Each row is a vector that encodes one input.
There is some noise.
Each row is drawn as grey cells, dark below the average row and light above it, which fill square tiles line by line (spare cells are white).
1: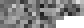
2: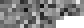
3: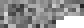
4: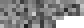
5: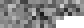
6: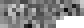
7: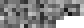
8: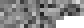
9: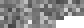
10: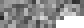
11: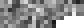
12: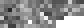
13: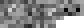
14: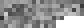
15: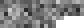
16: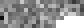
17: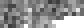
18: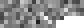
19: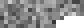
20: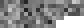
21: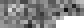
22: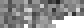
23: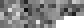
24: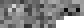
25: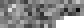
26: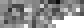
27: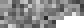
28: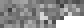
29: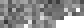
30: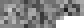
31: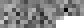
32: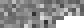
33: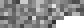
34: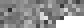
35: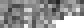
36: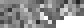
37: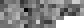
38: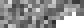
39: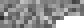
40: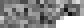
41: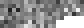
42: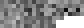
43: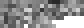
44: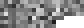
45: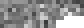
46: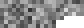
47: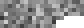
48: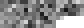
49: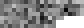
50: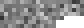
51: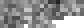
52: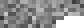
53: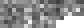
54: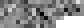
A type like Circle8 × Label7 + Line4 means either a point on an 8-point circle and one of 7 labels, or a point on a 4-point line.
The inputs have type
Line5 + Line6.
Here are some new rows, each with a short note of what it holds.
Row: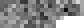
a point on a 5-point line
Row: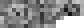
a point on a 5-point line
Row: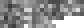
a point on a 6-point line
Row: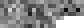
a point on a 5-point line
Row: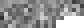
a point on a 6-point line
